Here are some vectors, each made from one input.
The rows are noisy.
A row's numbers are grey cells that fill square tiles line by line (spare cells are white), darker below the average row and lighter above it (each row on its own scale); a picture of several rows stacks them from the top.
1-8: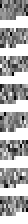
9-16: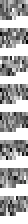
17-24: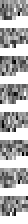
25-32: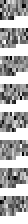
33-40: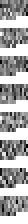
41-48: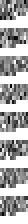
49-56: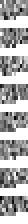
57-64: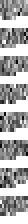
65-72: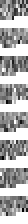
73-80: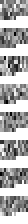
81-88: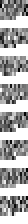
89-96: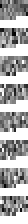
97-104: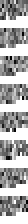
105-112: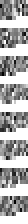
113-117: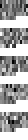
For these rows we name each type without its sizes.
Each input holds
a point on a circle.
